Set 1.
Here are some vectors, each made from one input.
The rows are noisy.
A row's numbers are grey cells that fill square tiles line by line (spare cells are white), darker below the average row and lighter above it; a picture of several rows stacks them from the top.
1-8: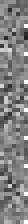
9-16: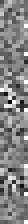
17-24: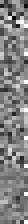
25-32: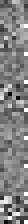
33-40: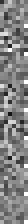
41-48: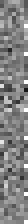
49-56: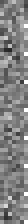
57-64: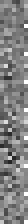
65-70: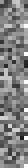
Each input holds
either a point on an 8-point circle, or three true/false values.
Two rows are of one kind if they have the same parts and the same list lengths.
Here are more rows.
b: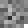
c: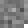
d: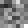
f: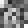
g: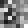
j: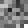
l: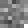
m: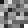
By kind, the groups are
b, d, m
c, f, g, j, l

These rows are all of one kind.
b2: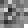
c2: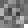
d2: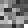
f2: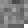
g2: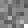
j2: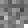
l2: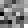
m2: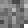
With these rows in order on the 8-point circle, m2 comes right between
c2 and f2.
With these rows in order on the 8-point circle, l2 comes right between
b2 and g2.
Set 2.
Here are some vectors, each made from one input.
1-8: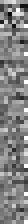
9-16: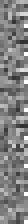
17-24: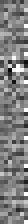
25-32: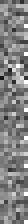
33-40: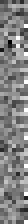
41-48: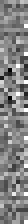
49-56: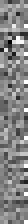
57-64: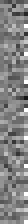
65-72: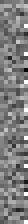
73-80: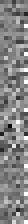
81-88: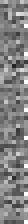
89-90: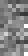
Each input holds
a true/false value, together with either a fixed value, or a node of a 10-node tree.
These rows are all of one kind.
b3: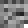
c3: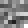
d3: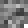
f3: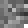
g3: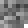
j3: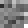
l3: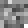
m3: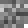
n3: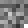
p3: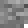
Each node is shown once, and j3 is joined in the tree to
c3 and m3.
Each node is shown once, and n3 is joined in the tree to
f3.
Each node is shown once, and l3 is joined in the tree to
d3.
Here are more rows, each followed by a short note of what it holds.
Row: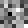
a true/false value
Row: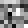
a true/false value
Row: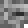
a node of a 10-node tree and a true/false value
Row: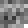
a node of a 10-node tree and a true/false value
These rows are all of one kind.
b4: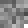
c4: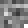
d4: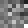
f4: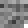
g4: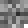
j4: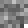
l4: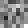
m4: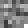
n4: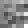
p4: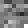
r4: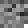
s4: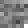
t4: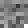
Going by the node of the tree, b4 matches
f4 and g4.
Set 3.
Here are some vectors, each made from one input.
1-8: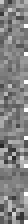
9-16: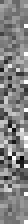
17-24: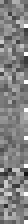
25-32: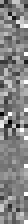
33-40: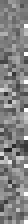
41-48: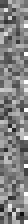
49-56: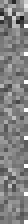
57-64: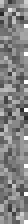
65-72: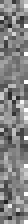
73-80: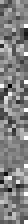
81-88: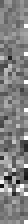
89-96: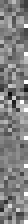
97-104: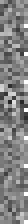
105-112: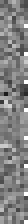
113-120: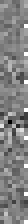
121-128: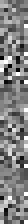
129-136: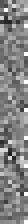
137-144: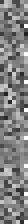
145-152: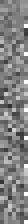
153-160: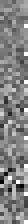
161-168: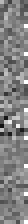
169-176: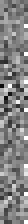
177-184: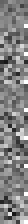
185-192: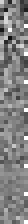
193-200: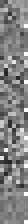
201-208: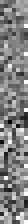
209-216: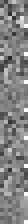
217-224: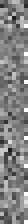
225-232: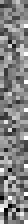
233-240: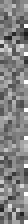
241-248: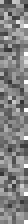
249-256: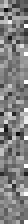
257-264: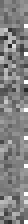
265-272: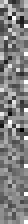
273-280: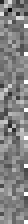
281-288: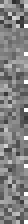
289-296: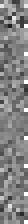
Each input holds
either a point on an 8-point circle, or three true/false values.
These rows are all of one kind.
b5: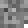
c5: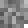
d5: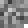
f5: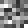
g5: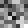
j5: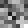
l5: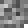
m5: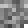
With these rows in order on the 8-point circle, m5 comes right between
b5 and f5.
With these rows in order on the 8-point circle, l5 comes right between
g5 and j5.
